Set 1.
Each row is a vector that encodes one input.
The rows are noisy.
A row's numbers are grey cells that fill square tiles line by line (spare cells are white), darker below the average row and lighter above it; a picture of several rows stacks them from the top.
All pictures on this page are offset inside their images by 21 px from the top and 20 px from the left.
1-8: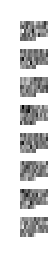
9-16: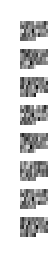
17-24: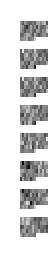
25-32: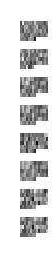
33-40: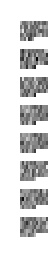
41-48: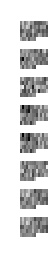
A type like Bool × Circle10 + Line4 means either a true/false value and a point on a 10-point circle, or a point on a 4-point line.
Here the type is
Bool × (Tree7 + Unit).
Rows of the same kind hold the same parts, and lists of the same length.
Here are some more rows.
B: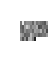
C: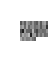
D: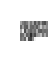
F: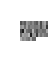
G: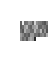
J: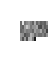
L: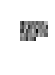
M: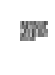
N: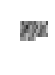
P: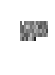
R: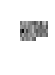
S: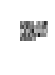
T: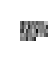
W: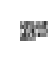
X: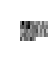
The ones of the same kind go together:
B, C, D, F, G, J, M, N, P, R, S, W
L, T, X

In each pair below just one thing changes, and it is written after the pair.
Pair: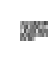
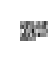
the node of the tree
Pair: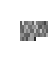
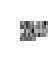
the true/false value
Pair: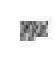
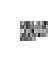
the node of the tree
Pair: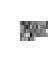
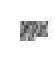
the node of the tree
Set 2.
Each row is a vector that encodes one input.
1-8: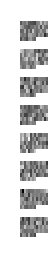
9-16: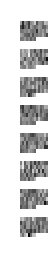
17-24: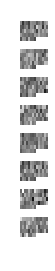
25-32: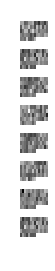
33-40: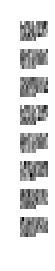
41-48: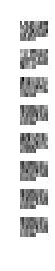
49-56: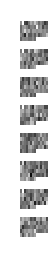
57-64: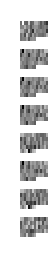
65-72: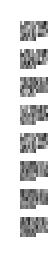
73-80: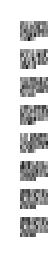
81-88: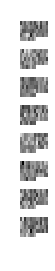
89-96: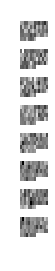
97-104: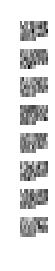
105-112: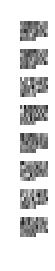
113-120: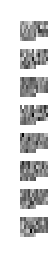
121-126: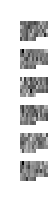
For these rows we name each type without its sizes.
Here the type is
Line × (Tree + Unit).
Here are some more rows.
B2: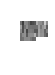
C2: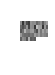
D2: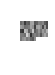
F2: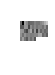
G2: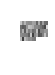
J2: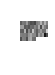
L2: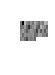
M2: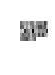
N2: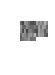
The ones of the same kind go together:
B2, C2, F2, J2, L2, N2
D2, G2, M2

